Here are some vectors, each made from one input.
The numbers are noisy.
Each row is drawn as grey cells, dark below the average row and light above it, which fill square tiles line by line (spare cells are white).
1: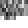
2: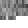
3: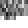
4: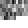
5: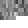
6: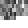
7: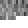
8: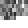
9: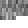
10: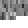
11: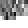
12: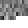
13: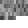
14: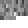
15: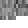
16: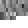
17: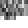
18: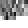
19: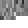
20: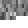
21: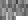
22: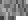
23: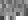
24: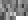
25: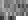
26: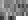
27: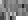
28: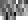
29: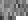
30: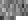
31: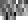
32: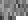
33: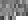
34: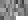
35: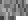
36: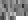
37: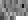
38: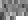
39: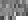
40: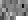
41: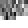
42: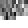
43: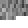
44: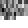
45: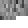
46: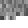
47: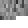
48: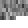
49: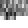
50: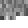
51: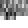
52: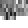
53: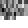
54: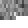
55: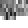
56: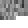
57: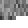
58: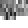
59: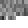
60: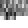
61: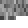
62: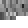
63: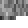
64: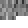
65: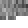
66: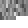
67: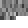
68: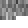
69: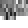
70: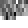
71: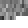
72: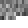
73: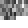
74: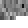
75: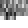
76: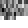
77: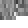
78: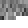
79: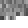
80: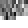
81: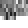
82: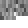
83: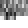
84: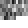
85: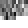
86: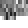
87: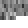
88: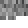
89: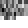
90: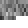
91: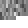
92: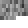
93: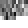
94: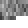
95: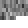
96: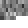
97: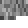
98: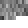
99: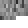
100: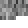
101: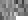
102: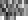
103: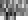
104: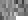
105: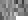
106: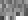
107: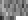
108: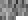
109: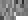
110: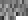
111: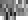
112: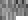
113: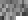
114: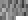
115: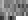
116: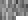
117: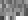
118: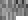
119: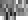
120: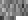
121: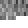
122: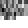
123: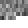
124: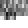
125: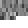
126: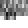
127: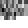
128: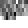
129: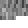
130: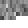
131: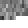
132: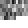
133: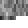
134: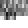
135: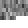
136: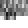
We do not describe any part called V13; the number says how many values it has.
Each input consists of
either one of 5 labels and a value of V13, or a point on an 8-point line.
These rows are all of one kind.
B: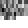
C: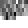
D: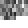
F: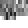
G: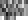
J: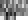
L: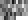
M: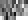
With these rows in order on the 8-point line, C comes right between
F and M.
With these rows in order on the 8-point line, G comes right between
B and J.
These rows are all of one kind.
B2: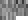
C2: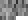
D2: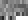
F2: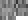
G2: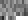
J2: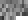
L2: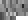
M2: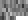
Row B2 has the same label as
C2 and F2.
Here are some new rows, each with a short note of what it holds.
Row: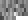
one of 5 labels and a value of V13
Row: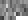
one of 5 labels and a value of V13
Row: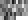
a point on an 8-point line
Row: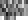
a point on an 8-point line
